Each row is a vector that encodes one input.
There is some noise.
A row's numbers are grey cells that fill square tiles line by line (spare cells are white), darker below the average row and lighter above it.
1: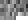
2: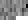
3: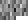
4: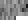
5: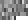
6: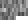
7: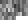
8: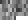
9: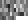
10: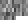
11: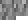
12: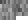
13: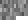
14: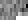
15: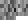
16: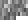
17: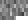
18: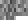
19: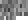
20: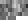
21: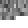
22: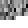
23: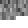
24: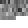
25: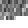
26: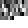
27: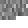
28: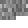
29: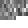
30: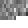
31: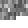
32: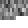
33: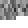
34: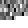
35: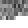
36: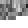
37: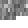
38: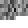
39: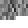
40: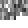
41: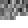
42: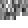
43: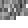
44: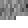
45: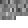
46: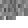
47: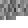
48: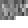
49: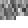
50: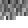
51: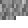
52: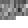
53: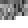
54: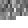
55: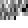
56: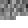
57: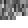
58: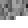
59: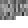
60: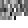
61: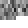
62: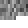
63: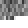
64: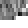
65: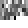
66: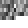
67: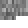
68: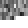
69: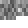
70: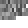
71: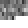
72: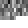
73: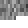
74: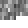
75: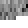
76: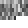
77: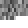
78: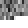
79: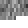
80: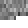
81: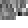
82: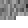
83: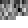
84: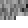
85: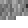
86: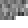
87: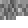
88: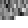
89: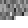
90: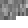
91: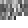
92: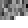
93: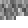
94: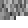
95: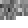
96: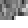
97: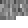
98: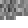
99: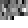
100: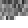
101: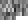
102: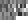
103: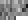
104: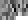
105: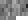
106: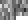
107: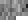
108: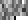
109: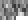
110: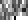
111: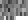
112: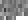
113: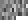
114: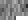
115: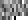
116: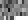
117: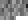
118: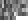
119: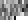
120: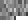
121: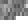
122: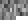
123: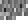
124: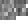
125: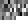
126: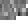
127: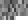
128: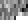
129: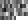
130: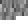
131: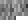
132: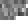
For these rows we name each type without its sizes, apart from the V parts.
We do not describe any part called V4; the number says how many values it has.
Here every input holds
either two values of V4, or a list of points on a line.
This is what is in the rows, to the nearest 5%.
About 25% of them hold two values of V4. The rest are lists of points on a line.
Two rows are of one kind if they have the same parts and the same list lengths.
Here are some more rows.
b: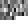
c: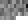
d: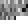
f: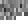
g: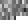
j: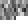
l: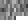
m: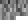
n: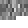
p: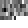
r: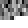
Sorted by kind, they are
b
c, d, l, n, r
f, j
g, m
p

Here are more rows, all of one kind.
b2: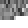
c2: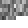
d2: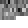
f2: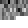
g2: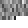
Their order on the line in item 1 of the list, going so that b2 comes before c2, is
b2, d2, g2, c2, f2.
